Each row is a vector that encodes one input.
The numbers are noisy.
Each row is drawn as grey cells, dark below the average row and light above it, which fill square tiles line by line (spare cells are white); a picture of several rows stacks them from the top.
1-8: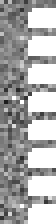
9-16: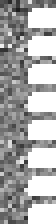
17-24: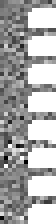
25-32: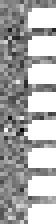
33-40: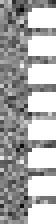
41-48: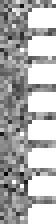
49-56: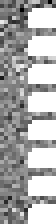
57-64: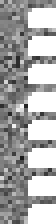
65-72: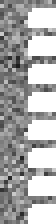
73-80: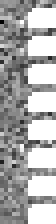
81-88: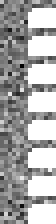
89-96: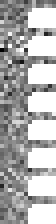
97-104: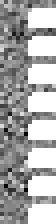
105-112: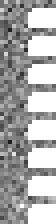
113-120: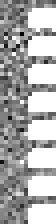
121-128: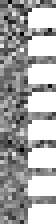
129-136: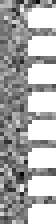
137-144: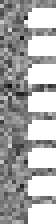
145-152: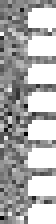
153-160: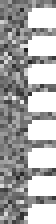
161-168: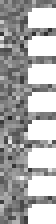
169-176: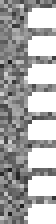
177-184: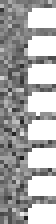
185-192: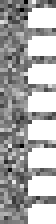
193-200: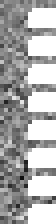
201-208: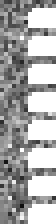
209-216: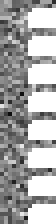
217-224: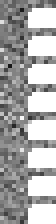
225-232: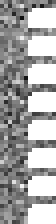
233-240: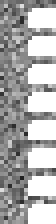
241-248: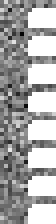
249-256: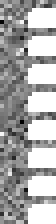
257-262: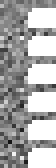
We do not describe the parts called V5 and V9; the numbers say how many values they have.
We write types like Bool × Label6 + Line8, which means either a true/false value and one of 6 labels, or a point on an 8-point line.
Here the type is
Bool × Bool × Bool × ((Circle6 + Unit) × V5 + Line4) + V9.
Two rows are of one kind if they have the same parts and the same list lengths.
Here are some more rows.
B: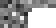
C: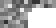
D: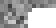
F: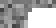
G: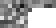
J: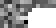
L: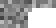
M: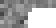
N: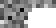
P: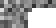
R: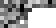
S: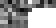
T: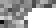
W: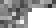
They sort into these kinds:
B, J, S
C, F, G, M, R, W
D, P, T
L, N

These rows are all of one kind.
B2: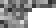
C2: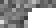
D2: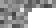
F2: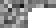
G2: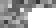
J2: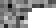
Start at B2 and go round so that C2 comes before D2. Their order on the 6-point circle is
B2, J2, C2, D2, F2, G2.
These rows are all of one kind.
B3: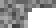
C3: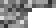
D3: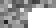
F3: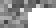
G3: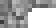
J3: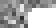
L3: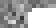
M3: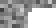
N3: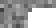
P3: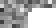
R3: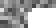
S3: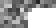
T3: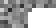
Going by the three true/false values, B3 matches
M3, N3 and P3.
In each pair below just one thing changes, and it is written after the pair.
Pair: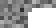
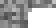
the place on the 4-point line
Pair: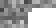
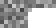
the place on the 4-point line
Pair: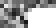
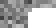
one of the three true/false values
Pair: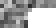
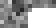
one of the three true/false values
